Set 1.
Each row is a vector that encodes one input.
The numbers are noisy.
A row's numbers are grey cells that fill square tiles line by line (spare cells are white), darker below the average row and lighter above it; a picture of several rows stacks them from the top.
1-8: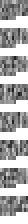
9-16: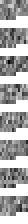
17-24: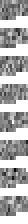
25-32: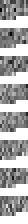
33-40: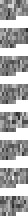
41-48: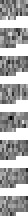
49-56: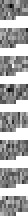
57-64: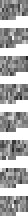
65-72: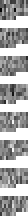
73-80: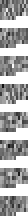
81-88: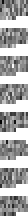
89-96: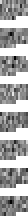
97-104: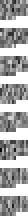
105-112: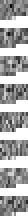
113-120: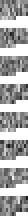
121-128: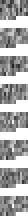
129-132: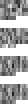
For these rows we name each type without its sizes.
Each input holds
a list of points on a circle.
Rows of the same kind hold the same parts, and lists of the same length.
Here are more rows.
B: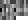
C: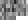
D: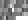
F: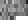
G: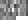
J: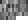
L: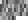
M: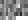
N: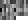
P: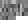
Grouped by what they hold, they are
B, N
C, L, M
D, F, G, J, P

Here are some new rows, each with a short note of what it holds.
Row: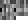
the empty list
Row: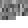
a list of one item
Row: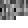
the empty list
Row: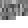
a list of one item
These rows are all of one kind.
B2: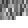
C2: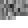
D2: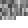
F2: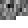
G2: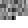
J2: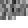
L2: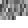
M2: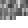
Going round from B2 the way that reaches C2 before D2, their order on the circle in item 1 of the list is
B2, L2, G2, J2, C2, F2, M2, D2.
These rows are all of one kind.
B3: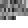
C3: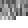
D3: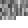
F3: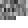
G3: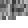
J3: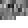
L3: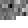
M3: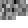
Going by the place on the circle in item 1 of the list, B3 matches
F3 and M3.
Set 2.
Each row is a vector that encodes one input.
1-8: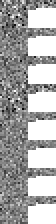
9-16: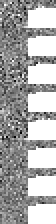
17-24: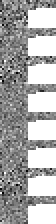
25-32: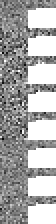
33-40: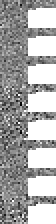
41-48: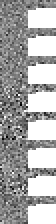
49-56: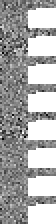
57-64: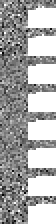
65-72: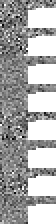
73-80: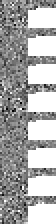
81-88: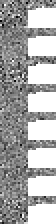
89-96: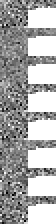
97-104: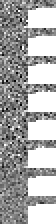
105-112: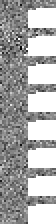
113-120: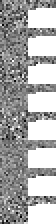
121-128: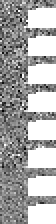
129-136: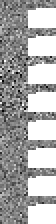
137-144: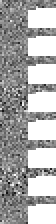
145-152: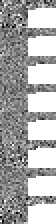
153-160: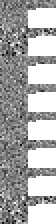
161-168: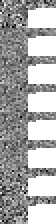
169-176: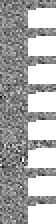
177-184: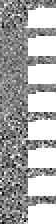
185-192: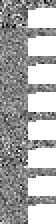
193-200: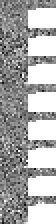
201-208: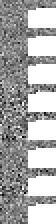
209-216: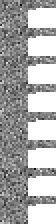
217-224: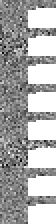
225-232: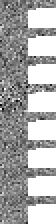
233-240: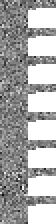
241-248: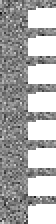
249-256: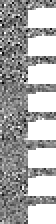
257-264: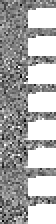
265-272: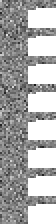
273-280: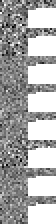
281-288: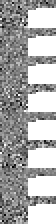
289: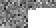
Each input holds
either a point on a 10-point line, or a point on a 12-point line.
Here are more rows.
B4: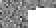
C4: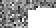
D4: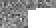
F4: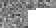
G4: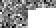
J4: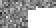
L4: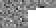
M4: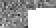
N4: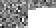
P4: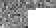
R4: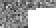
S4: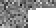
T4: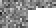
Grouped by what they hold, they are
B4, D4, F4, J4, L4, M4, P4, R4, S4, T4
C4, G4, N4

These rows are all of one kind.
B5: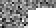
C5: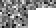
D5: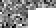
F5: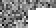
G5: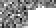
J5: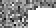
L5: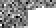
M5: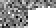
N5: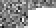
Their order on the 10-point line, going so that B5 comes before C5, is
F5, J5, B5, N5, M5, L5, G5, D5, C5.
